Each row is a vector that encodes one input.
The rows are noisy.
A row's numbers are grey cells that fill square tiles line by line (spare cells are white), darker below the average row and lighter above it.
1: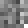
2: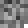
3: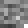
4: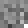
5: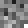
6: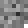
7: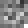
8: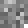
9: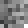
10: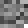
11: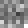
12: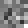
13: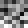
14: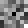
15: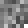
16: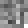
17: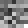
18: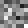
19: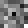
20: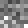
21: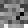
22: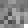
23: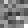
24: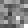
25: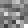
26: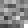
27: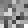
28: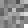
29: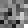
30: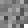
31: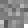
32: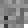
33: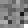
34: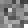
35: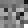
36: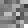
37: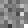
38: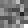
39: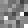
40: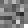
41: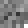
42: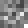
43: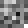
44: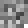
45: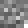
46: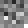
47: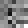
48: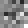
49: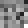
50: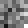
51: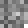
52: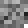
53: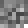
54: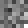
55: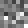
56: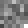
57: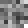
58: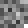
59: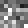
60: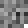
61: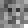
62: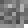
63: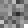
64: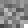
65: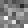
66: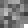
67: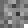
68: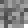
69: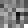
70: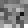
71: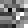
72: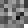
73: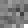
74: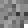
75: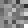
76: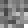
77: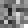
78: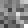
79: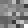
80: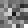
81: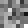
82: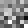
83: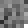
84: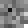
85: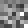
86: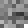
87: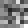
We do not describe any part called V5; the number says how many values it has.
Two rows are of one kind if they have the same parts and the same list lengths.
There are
2 kinds of row.
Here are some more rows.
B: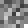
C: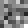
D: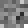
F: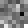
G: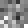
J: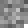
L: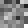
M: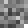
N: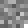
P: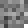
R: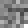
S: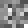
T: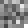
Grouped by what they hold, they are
B, S
C, D, F, G, J, L, M, N, P, R, T

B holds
a point on a 6-point line and a value of V5.
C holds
a point on a 6-point line, four true/false values and a value of V5.
